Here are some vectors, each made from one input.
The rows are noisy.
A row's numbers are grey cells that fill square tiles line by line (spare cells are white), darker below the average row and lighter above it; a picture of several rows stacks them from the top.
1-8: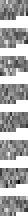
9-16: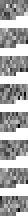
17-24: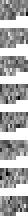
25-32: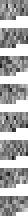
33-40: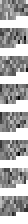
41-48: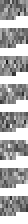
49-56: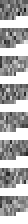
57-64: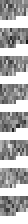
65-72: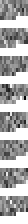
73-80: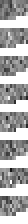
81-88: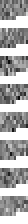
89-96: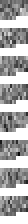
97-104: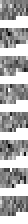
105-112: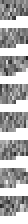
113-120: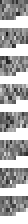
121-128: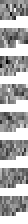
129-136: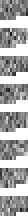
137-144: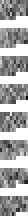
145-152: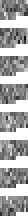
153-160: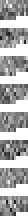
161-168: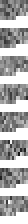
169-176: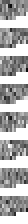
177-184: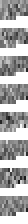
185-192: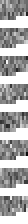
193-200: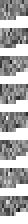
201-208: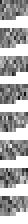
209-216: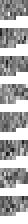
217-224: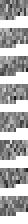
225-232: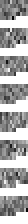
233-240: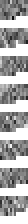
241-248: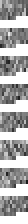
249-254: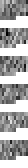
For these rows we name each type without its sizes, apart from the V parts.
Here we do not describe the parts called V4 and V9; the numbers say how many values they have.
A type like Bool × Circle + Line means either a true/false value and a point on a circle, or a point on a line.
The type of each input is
Label × (Label × V9 + Line) × V4.
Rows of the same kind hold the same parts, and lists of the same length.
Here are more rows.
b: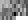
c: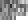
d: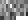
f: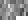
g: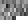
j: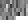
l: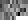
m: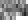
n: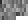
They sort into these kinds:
b, d, f, g, m
c, j, l, n

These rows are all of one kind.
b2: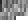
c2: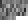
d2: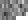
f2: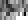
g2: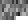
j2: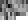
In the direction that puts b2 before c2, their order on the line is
f2, j2, d2, b2, c2, g2.
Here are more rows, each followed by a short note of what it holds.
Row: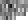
a label, a point on a line and a value of V4
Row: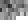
a label, a point on a line and a value of V4
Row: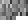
two labels, a value of V4 and a value of V9
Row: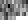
a label, a point on a line and a value of V4
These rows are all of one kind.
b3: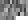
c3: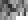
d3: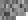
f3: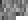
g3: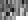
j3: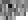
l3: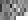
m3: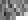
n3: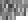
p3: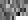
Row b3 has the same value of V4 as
c3, j3 and n3.
